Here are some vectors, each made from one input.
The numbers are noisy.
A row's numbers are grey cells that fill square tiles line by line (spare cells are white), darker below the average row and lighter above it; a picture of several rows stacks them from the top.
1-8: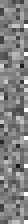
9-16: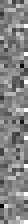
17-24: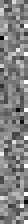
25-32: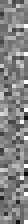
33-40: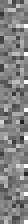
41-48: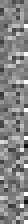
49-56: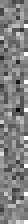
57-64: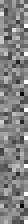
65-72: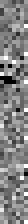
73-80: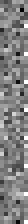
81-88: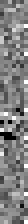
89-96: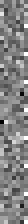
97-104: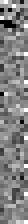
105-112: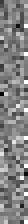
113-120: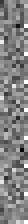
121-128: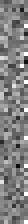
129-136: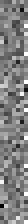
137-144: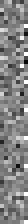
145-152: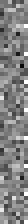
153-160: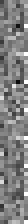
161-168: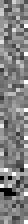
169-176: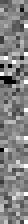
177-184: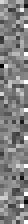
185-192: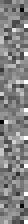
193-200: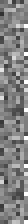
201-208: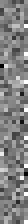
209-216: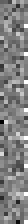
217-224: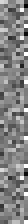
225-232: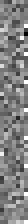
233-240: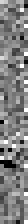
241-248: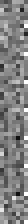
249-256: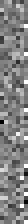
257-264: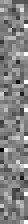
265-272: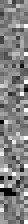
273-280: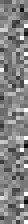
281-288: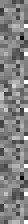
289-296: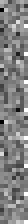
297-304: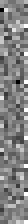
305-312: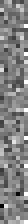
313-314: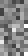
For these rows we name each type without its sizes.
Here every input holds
either a point on a circle, or a fixed value, or three true/false values.
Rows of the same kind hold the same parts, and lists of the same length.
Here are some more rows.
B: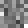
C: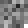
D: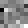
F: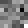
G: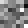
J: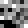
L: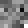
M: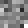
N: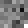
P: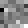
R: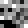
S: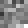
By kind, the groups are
B, C, F, L, M, N
D, G, P, S
J, R

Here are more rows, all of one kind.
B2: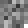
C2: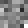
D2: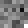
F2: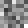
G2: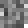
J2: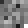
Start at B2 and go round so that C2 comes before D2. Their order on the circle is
B2, J2, G2, F2, C2, D2.
